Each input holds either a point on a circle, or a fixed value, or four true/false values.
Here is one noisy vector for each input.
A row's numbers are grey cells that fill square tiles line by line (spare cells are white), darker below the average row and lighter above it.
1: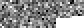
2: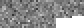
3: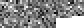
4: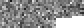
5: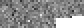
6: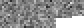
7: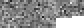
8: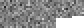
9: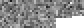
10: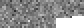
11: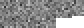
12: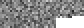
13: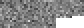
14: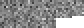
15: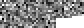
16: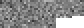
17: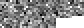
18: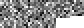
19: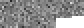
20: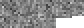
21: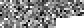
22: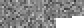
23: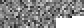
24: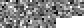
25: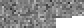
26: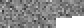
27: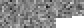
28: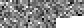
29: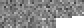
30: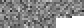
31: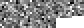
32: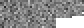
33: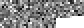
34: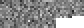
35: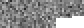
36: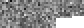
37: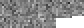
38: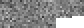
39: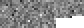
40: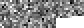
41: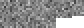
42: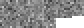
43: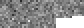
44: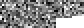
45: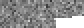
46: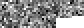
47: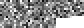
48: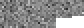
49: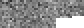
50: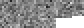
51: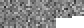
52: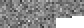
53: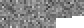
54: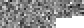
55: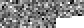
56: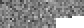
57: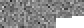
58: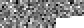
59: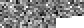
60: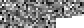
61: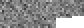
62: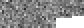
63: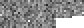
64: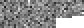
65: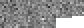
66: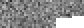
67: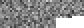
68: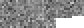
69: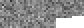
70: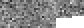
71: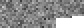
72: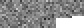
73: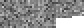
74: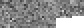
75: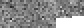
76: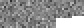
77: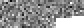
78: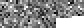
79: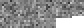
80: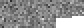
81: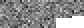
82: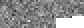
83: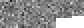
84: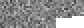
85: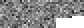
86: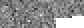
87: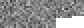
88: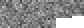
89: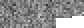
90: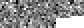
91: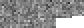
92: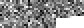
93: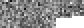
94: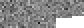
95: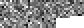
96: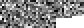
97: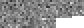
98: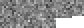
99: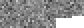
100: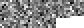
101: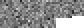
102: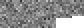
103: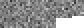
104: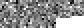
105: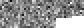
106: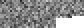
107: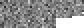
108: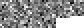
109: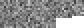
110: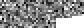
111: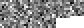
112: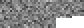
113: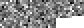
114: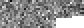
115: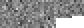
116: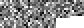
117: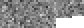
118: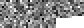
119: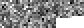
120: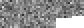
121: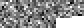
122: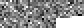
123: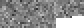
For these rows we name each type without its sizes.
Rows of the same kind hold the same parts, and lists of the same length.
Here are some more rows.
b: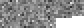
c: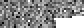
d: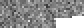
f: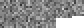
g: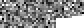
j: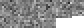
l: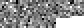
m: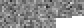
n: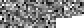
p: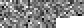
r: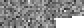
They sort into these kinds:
b, c, d, f, j, m, r
g, n
l, p

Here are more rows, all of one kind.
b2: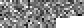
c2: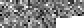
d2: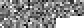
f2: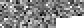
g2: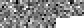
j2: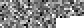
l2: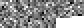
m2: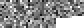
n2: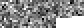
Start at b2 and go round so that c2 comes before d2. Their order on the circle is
b2, c2, f2, m2, g2, d2, n2, j2, l2.
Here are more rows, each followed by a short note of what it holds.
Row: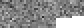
four true/false values
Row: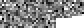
a fixed value
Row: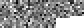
a point on a circle
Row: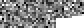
a fixed value
